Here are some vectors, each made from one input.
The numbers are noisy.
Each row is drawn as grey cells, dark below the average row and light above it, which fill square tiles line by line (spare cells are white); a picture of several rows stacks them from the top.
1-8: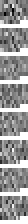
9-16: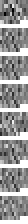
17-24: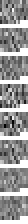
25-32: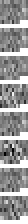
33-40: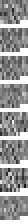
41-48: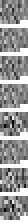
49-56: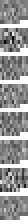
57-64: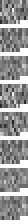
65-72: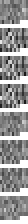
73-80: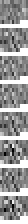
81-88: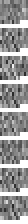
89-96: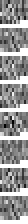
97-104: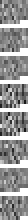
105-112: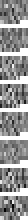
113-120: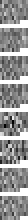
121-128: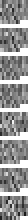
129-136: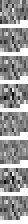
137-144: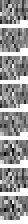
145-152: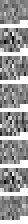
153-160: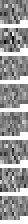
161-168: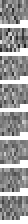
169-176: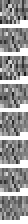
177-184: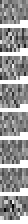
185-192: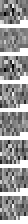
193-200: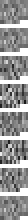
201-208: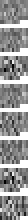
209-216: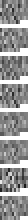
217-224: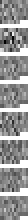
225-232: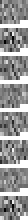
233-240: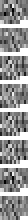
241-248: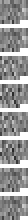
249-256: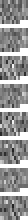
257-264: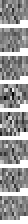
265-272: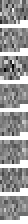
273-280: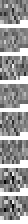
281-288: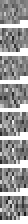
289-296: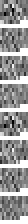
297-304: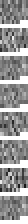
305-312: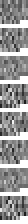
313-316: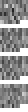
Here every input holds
a point on a 9-point line.
